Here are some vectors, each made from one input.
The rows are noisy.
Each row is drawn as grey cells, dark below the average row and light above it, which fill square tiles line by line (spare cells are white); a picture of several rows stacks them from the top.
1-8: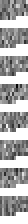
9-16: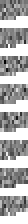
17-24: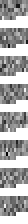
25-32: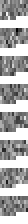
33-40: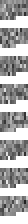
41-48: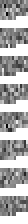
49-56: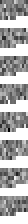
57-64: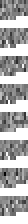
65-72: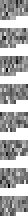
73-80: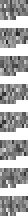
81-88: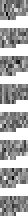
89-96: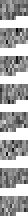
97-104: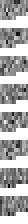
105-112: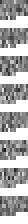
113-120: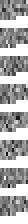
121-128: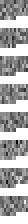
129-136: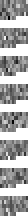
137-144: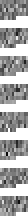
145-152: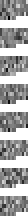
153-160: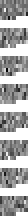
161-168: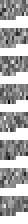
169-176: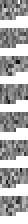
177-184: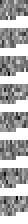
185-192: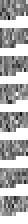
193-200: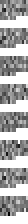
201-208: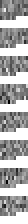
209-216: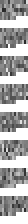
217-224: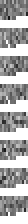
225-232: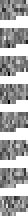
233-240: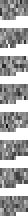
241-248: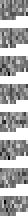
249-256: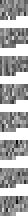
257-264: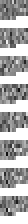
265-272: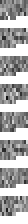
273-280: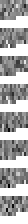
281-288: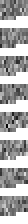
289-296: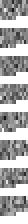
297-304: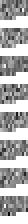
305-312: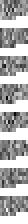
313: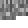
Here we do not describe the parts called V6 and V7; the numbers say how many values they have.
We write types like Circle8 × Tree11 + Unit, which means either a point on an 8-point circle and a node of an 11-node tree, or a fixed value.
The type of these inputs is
Bool × Bool × Bool × List2(V7) + Label11 × Label11 × V6.
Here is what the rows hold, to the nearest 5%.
About 30% of them hold two labels (each one of 11) and a value of V6. The rest hold three true/false values, together with a list of up to two values of V7.
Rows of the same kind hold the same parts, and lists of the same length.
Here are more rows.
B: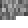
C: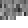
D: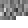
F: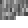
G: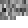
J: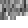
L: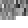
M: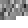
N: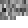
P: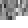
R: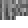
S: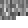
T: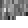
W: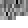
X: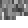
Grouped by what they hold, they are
B, C, F, R, T, X
D, S
G, J, M, N
L, P, W

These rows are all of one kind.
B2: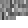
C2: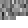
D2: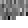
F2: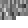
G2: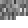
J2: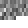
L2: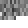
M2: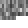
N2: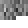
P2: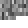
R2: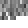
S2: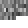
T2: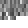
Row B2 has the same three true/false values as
C2, F2 and P2.
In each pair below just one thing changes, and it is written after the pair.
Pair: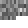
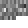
the value of V7 in item 1 of the list
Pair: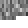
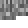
the value of V7 in item 1 of the list
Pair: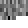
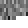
the value of V7 in item 2 of the list
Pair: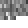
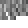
the value of V7 in item 1 of the list
